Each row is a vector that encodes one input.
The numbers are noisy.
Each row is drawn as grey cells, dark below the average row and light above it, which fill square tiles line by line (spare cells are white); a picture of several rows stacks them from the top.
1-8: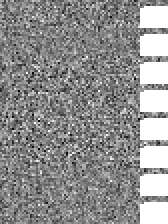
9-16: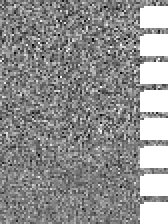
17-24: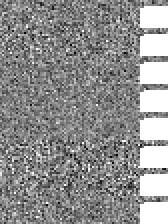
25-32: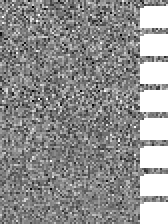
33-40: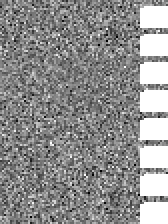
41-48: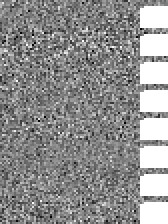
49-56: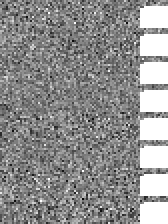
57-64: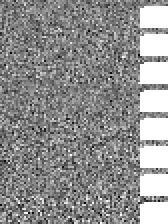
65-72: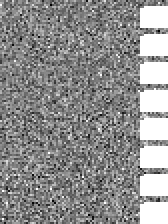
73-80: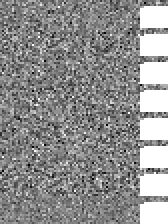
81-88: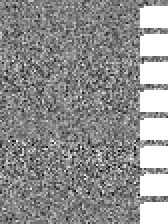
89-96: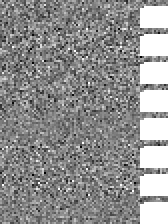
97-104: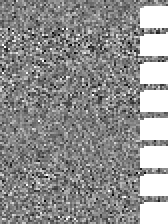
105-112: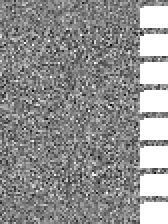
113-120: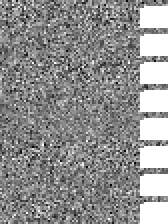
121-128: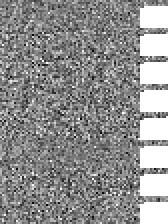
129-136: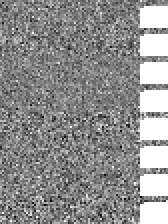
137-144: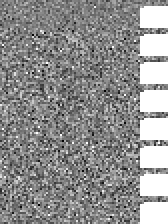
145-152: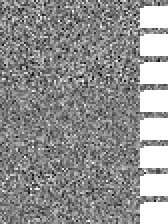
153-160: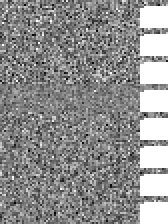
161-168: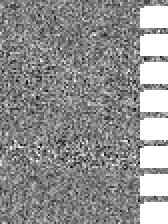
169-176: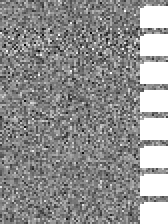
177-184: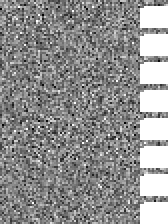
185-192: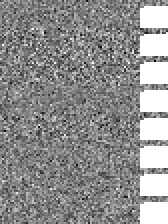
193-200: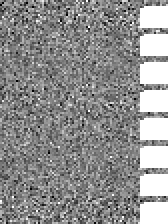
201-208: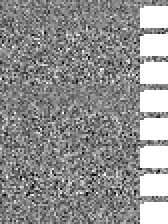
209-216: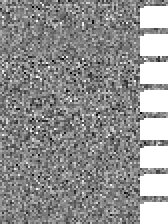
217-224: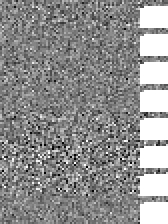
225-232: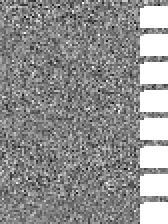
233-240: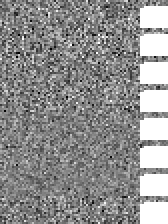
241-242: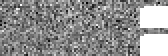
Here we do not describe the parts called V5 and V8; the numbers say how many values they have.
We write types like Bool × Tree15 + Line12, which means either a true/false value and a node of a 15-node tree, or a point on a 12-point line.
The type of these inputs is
(Bool × (Circle10 + Unit) + V5) × (Line7 + V8).
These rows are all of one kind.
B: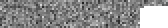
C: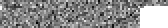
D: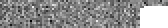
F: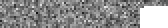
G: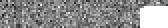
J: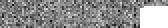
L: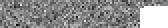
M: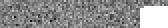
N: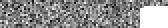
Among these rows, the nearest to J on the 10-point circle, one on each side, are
L and M.
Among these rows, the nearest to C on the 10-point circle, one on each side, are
L and N.
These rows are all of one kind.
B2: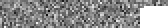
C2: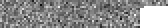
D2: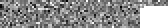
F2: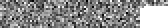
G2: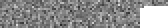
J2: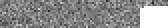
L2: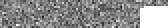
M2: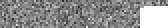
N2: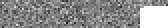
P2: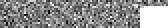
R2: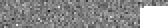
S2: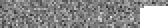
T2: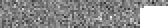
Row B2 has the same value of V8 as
G2 and R2.
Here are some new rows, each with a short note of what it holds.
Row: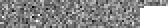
a value of V5 and a value of V8
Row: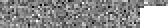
a value of V5 and a value of V8
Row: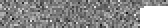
a true/false value and a value of V8
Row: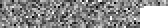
a value of V5 and a value of V8
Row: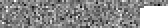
a value of V5 and a value of V8
